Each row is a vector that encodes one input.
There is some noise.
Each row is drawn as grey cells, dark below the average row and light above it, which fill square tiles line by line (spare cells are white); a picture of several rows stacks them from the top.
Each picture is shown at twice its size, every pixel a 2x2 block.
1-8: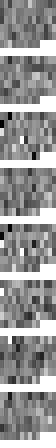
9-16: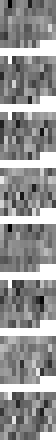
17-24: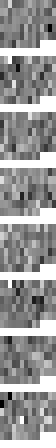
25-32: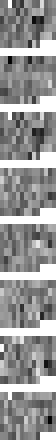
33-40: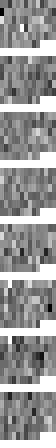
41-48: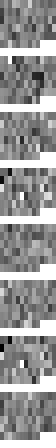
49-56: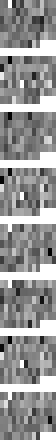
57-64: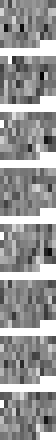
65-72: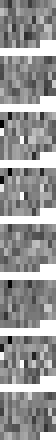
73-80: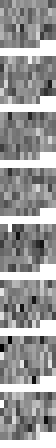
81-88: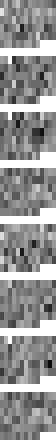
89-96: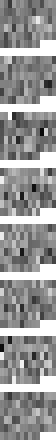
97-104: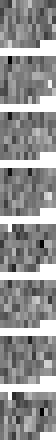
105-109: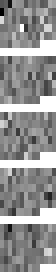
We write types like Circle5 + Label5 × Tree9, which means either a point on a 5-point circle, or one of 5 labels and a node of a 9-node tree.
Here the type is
Tree8 × Tree8 × (Tree8 + Unit).
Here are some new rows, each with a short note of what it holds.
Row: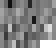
a node of each of two 8-node trees
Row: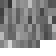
a node of each of two 8-node trees
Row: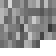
a node of each of two 8-node trees
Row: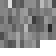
a node of each of two 8-node trees
